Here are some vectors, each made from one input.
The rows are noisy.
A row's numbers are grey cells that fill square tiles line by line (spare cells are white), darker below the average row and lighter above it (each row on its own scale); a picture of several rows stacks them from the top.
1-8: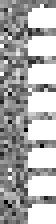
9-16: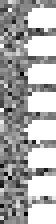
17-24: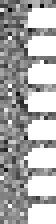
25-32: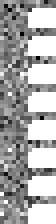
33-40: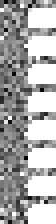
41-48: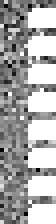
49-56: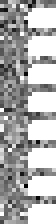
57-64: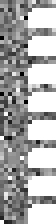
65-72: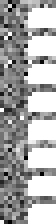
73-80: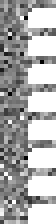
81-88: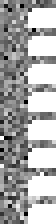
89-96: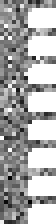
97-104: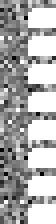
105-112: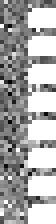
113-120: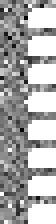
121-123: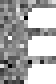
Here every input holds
one of 5 labels, together with either two labels (each one of 5), or a point on a 6-point line.
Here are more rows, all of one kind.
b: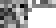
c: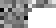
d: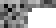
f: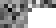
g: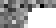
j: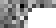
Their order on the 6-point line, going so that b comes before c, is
g, d, f, j, b, c.
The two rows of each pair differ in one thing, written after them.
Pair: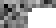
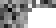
the place on the 6-point line
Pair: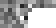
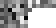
the label
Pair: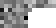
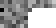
the label
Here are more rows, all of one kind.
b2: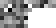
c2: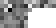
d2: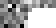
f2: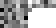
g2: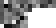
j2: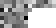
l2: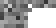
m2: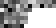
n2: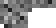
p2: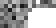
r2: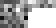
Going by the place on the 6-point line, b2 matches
c2, d2 and p2.
